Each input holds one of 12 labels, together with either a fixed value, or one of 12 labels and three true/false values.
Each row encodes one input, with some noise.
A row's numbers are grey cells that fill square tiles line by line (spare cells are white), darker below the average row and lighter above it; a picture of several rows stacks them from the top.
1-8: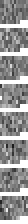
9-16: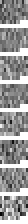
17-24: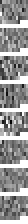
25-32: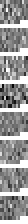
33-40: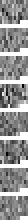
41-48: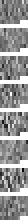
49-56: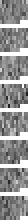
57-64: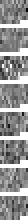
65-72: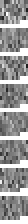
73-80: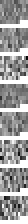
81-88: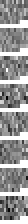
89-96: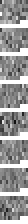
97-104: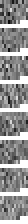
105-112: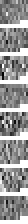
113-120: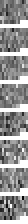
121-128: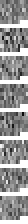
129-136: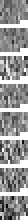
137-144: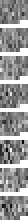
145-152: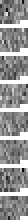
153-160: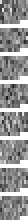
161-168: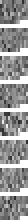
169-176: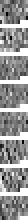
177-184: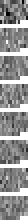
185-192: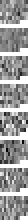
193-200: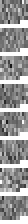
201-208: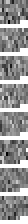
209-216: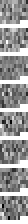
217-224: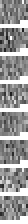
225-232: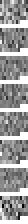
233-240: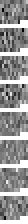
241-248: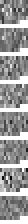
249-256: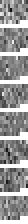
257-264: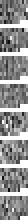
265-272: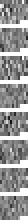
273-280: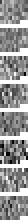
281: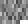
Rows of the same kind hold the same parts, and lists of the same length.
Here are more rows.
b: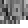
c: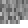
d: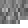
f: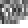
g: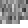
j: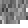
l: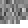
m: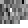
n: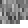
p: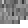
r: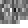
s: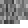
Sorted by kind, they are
b, d, f, j, l, m, p, r, s
c, g, n

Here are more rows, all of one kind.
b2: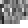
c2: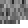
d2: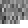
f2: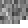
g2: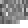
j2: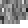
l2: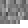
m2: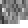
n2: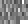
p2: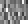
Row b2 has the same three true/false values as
f2, l2, m2 and p2.
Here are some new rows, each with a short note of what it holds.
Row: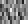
one of 12 labels
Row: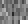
two labels (each one of 12) and three true/false values
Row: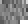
two labels (each one of 12) and three true/false values
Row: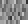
one of 12 labels
